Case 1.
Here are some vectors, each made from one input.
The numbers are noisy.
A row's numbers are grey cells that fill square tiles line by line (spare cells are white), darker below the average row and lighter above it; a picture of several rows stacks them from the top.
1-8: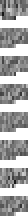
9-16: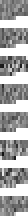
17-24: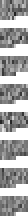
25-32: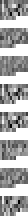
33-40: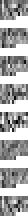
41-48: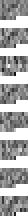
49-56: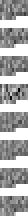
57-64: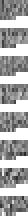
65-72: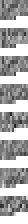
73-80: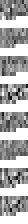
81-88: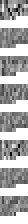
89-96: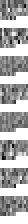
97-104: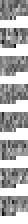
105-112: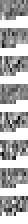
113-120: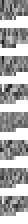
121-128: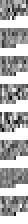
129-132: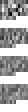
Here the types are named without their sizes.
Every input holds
a point on a line.
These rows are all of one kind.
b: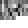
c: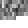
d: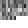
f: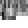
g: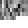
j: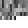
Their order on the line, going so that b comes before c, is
b, g, c, j, d, f.
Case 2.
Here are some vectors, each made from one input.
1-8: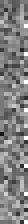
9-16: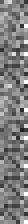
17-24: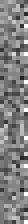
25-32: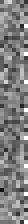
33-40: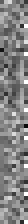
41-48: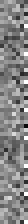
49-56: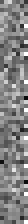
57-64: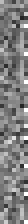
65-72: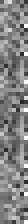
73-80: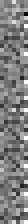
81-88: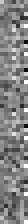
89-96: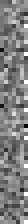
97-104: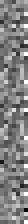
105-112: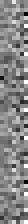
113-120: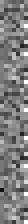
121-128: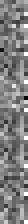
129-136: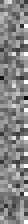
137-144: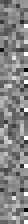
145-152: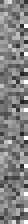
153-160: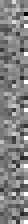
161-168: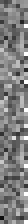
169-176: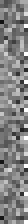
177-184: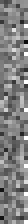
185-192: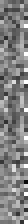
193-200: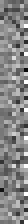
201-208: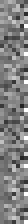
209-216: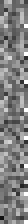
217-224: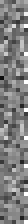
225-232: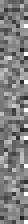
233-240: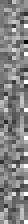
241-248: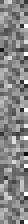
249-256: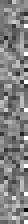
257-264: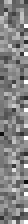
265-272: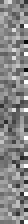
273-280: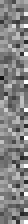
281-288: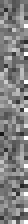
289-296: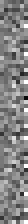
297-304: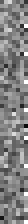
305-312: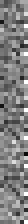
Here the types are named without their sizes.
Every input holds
a point on a circle.
